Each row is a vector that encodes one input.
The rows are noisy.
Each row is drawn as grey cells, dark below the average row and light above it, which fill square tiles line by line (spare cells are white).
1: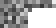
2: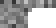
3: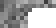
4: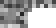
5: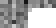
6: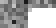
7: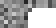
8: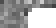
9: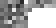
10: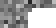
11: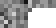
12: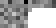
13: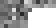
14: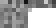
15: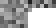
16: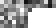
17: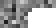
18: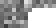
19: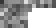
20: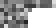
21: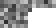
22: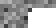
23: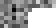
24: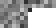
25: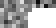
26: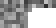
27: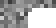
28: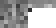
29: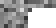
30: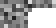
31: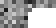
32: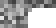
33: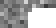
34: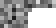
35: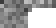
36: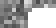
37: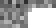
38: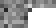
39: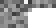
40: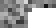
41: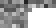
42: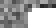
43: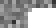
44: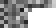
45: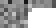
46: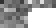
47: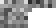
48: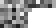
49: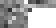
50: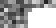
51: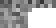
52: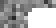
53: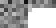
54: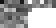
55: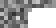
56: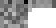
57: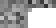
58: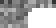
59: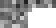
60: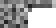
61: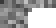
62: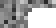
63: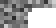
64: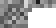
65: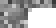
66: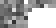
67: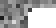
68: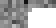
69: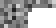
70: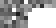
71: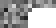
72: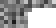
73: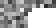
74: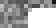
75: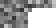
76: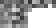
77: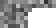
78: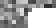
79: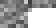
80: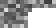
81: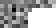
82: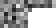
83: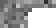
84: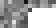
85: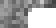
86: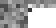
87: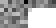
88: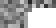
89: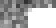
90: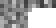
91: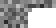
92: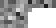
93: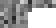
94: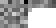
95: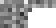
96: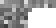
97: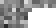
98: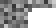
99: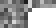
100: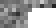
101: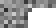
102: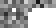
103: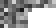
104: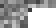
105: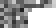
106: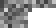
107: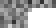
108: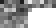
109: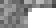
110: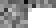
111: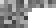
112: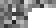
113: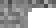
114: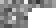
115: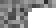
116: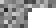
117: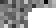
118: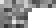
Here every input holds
a point on a 7-point line and a node of a 7-node tree, together with either a fixed value, or a node of a 7-node tree.
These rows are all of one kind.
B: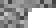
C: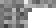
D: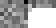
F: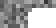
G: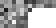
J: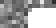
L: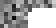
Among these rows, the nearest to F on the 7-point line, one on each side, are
J and L.
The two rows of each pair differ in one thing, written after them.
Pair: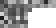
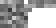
the place on the 7-point line
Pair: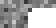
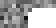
the node of one of the two trees
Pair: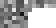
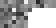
the node of one of the two trees
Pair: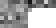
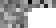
the node of one of the two trees
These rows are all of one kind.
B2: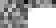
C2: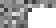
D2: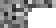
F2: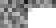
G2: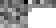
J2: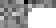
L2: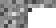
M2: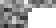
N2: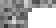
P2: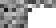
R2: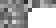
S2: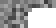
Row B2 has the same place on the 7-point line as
F2, G2 and J2.
